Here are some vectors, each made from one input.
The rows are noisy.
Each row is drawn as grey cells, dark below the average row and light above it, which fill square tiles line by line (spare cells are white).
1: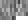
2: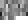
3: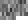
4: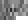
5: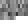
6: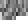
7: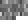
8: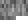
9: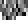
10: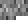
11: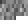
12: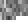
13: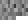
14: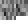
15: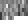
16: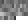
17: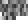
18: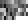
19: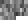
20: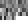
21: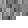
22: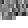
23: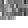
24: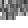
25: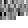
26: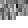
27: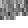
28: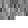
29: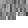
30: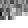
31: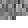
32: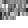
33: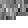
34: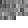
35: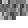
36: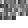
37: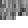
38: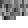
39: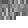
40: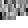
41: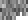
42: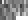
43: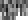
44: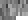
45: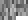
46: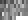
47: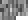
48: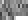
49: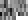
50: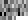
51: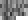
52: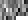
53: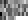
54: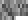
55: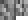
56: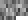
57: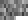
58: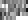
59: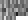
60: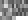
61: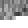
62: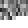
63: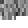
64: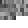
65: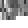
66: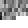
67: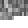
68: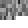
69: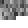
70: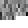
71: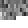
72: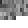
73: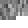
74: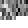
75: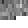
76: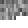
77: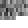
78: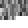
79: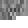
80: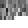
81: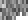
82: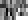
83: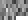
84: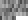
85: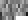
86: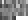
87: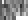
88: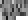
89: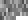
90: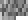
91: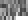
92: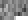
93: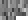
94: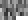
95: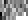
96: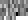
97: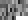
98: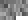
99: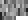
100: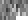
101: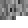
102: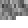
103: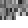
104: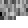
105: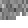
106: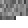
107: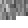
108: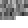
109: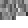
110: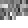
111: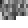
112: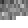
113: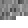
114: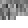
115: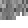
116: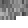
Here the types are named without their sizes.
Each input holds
two labels.
